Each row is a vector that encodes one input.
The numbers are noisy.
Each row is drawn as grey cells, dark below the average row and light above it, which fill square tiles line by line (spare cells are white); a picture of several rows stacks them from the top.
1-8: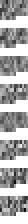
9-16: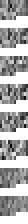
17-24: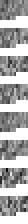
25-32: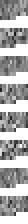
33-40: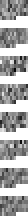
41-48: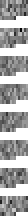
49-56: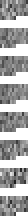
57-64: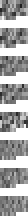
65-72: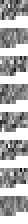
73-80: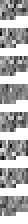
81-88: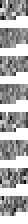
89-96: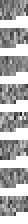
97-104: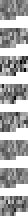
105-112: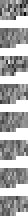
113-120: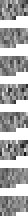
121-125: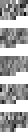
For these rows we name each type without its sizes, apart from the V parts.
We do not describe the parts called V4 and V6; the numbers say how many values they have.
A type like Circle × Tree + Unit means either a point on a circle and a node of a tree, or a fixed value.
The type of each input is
Bool × V6 + Line + V4.
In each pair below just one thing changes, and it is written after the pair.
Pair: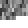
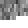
the true/false value
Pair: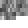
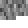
the value of V6
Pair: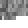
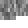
the true/false value
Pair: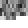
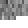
the true/false value
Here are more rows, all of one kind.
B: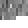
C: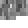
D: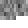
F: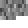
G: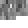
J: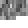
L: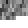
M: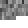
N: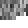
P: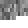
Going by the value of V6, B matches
C, G and J.
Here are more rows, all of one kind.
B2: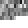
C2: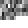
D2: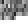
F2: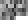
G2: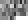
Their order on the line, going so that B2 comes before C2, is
B2, G2, F2, C2, D2.
